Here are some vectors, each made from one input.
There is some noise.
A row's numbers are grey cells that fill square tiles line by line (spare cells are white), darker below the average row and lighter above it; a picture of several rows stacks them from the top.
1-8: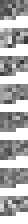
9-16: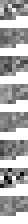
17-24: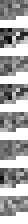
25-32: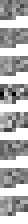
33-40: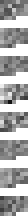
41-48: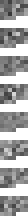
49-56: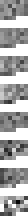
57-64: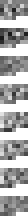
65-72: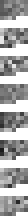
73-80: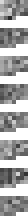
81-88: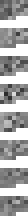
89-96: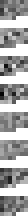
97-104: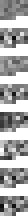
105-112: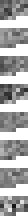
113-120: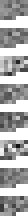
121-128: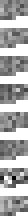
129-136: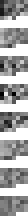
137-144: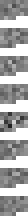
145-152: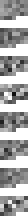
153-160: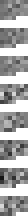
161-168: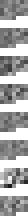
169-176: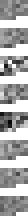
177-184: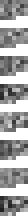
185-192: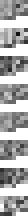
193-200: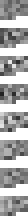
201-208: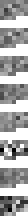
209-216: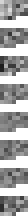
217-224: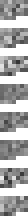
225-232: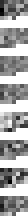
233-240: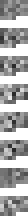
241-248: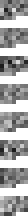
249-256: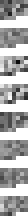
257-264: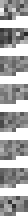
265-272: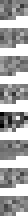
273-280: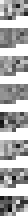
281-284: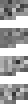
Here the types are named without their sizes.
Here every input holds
a point on a circle and a true/false value.
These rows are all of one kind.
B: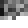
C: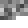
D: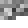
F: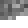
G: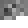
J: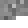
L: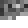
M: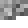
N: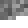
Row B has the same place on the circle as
F and N.
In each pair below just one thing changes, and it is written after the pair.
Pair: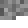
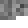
the true/false value
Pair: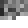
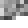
the true/false value
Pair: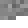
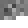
the place on the circle
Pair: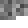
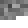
the place on the circle
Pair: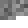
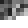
the place on the circle
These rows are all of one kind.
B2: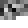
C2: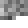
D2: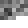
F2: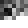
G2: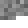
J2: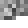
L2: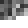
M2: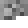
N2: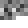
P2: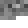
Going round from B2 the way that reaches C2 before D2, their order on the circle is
B2, J2, L2, M2, C2, N2, P2, F2, G2, D2.
